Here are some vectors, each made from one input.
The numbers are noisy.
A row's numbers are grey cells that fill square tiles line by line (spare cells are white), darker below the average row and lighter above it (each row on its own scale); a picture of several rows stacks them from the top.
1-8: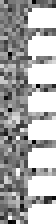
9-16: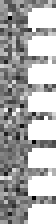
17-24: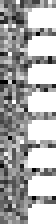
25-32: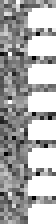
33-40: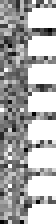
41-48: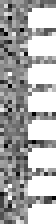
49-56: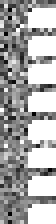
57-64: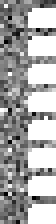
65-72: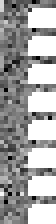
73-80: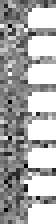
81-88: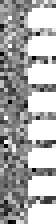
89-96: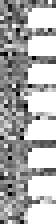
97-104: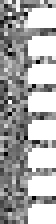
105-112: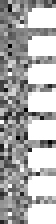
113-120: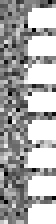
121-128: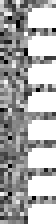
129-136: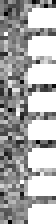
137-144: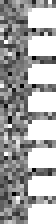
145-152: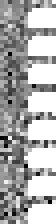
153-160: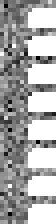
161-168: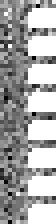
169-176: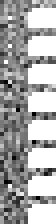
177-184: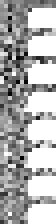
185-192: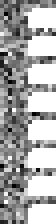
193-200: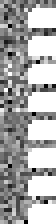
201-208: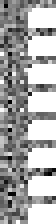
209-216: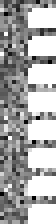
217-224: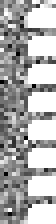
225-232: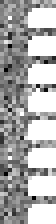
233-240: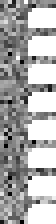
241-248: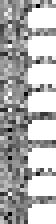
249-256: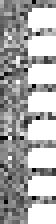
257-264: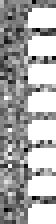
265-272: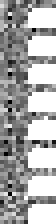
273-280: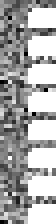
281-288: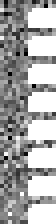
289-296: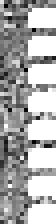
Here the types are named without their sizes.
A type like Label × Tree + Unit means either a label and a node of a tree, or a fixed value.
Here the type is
List(Bool × (Label + Line)).
